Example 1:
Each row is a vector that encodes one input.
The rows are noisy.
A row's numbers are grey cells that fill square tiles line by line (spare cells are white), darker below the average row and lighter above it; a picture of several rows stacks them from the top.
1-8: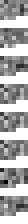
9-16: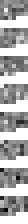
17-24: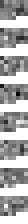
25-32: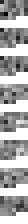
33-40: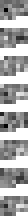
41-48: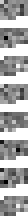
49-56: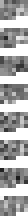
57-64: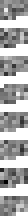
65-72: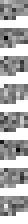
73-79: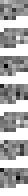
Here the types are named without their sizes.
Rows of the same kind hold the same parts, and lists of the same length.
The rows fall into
2 kinds.
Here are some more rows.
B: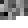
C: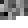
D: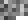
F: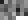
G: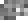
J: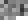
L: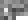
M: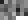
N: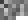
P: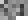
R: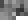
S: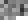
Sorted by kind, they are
B, C
D, F, G, J, L, M, N, P, R, S

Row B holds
a fixed value.
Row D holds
four true/false values.
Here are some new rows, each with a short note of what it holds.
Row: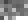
four true/false values
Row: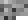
four true/false values
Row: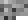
four true/false values
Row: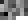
a fixed value
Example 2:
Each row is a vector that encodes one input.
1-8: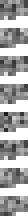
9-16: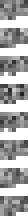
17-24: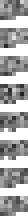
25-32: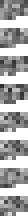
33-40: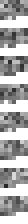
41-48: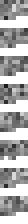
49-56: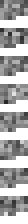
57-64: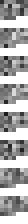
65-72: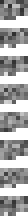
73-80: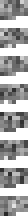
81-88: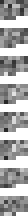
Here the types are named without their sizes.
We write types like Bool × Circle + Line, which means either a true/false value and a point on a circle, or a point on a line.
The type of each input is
Circle.
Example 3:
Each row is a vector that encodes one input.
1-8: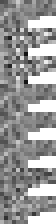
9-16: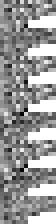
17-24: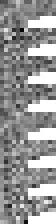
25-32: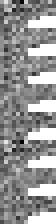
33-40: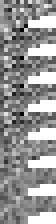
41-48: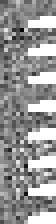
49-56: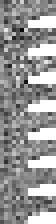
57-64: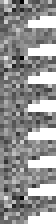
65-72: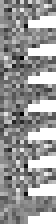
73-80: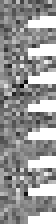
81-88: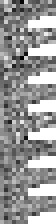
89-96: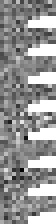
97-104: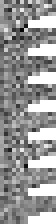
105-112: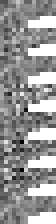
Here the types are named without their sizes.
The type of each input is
Line.
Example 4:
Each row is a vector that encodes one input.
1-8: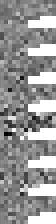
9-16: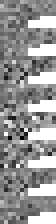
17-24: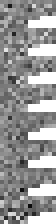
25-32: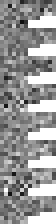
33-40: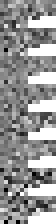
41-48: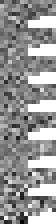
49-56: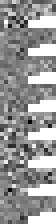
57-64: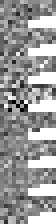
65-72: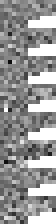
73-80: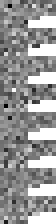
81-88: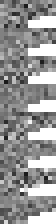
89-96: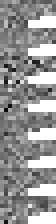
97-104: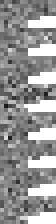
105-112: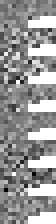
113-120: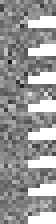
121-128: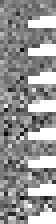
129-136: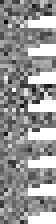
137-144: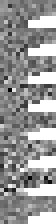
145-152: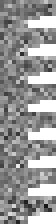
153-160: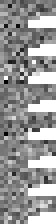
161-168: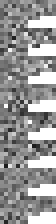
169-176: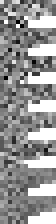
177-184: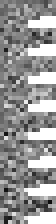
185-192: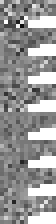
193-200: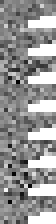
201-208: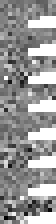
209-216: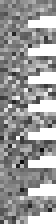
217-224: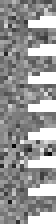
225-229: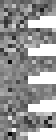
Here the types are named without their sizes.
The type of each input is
Tree.
